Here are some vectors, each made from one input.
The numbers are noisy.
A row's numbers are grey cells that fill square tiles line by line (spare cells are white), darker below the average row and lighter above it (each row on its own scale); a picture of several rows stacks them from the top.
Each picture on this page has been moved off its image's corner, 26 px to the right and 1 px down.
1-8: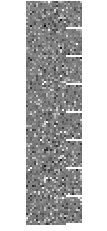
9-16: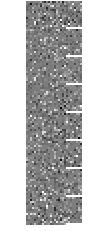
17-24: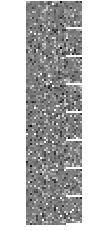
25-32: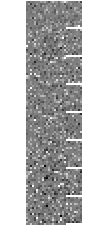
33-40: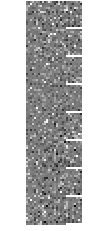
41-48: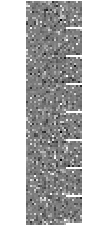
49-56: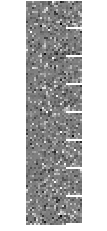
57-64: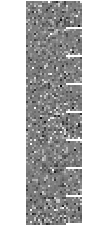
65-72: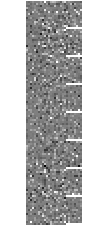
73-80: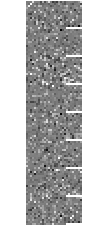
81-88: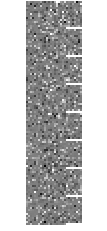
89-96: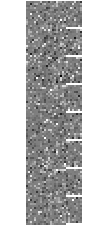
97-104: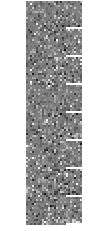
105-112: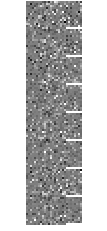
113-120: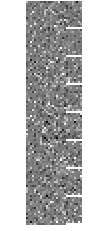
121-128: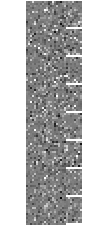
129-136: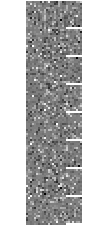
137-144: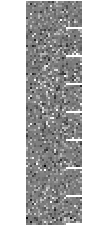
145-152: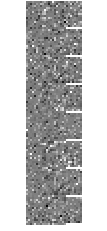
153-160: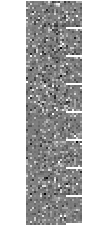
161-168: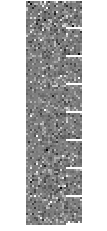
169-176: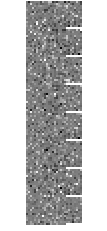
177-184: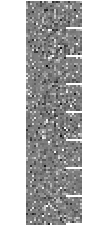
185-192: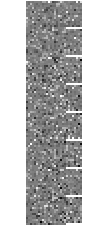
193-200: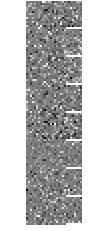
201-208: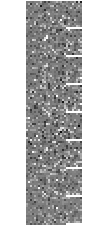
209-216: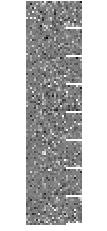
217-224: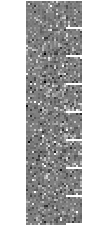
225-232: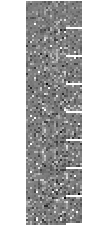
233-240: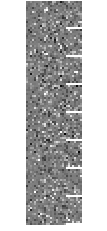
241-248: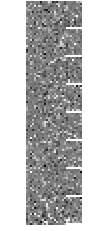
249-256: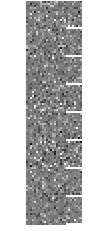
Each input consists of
a point on a 6-point line, together with either a point on an 11-point circle and a true/false value, or a point on a 7-point line.
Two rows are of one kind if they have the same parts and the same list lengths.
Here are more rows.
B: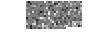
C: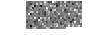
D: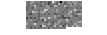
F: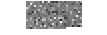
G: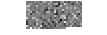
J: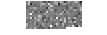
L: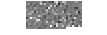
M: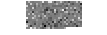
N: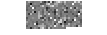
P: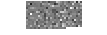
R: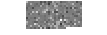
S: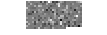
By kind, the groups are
B, C, D, J, L, N, P, R
F, G, M, S

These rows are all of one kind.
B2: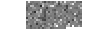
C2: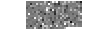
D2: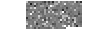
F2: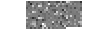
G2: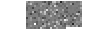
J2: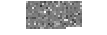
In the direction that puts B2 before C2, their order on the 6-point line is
G2, J2, F2, D2, B2, C2.
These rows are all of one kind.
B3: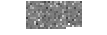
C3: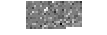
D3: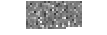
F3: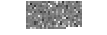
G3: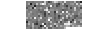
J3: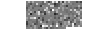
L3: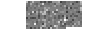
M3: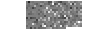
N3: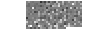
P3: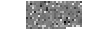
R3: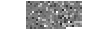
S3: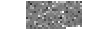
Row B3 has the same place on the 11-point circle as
D3, J3, N3 and P3.
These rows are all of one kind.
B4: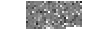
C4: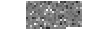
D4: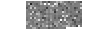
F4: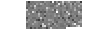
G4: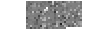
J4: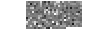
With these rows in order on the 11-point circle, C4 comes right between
B4 and D4.
